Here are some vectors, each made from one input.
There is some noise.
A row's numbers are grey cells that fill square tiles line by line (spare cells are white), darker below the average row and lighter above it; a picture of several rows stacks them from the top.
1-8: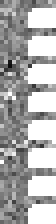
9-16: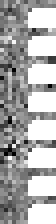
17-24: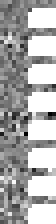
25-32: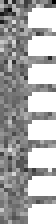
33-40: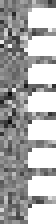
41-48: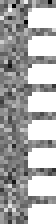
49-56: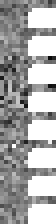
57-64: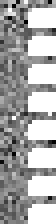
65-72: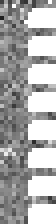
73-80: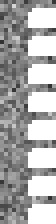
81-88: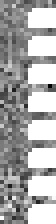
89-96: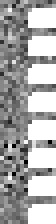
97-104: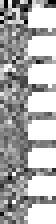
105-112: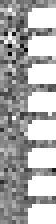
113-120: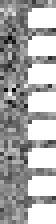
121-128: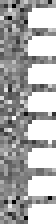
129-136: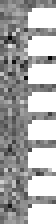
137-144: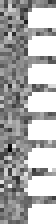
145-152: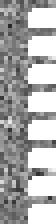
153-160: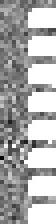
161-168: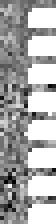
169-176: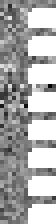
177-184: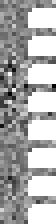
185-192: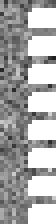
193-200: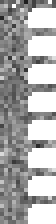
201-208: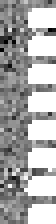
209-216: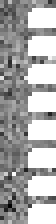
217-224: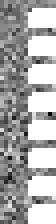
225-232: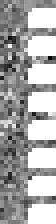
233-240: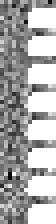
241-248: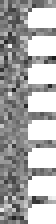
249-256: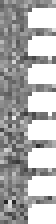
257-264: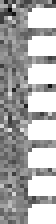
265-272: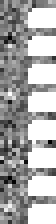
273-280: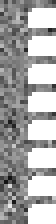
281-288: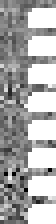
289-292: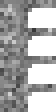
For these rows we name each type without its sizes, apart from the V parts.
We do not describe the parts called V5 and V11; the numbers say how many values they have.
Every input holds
either a value of V5 and a value of V11, or a list of points on a circle.
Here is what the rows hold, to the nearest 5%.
About 35% of them hold a value of V5 and a value of V11. The rest are lists of points on a circle.
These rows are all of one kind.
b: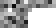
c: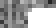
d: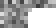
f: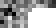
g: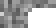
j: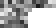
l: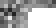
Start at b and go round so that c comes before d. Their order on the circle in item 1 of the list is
b, c, l, g, f, d, j.
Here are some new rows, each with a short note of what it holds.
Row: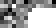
a value of V5 and a value of V11
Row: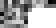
a value of V5 and a value of V11
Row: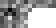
a list of two items
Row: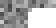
the empty list
